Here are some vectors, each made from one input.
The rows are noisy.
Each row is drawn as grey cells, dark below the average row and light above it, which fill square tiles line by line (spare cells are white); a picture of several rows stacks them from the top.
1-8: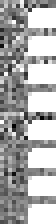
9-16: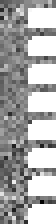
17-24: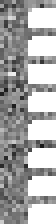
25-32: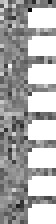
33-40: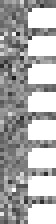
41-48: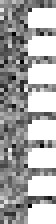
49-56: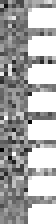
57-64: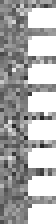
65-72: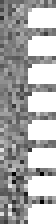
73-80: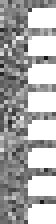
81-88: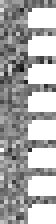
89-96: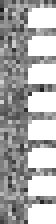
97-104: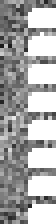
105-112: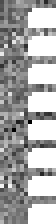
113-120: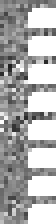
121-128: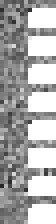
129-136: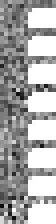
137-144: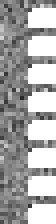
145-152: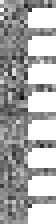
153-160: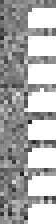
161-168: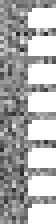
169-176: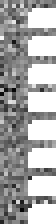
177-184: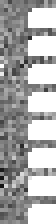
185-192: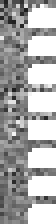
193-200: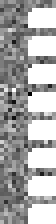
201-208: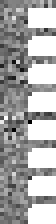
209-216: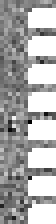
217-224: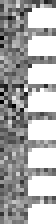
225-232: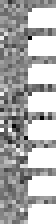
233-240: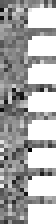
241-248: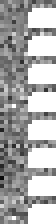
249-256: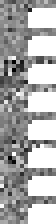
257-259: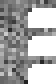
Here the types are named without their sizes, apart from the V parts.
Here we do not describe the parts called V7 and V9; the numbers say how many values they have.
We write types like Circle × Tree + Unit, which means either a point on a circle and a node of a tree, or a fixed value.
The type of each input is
Bool × Label + (Line + V7) × V9.
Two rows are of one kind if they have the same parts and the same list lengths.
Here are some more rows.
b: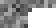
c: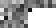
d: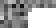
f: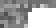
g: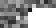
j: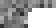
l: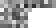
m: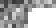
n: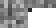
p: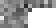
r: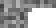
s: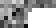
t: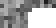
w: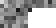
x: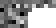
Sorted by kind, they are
b, f, j, l, m, p, w, x
c, d
g, n, r, s, t

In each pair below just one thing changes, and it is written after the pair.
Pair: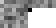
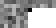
the place on the line
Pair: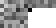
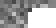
the value of V9
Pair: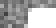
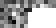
the value of V9
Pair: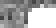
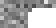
the value of V9
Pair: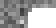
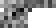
the value of V9
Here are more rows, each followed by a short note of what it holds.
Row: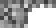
a value of V7 and a value of V9
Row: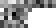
a value of V7 and a value of V9
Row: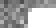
a point on a line and a value of V9
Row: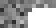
a point on a line and a value of V9
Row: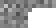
a point on a line and a value of V9
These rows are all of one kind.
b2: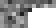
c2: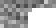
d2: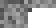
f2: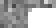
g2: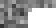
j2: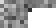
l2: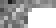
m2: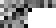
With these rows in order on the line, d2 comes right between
g2 and l2.
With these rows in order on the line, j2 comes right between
c2 and f2.
